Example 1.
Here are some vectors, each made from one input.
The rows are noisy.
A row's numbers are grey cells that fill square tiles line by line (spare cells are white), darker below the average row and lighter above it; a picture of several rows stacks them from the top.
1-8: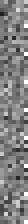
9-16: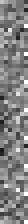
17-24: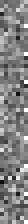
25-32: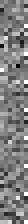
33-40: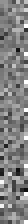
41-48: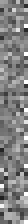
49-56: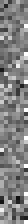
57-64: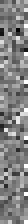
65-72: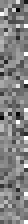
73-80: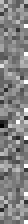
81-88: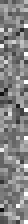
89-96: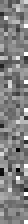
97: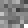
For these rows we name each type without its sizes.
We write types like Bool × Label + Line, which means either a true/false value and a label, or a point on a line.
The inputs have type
Circle + Unit.
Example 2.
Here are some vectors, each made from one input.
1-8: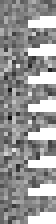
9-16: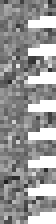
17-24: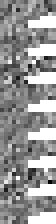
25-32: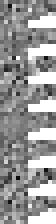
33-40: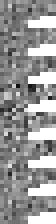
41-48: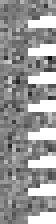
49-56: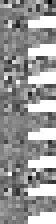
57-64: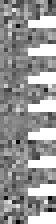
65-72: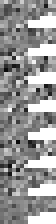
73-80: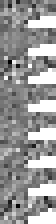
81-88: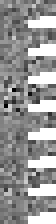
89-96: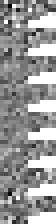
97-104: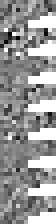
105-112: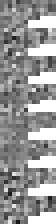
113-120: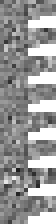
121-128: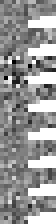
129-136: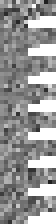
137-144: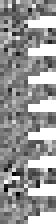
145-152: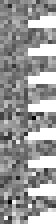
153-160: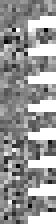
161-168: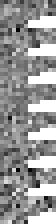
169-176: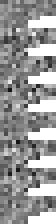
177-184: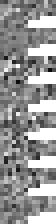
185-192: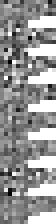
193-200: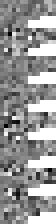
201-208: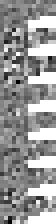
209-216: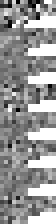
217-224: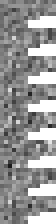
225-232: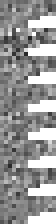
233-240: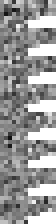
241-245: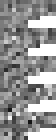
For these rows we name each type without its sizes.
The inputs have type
Bool × Bool × Bool.
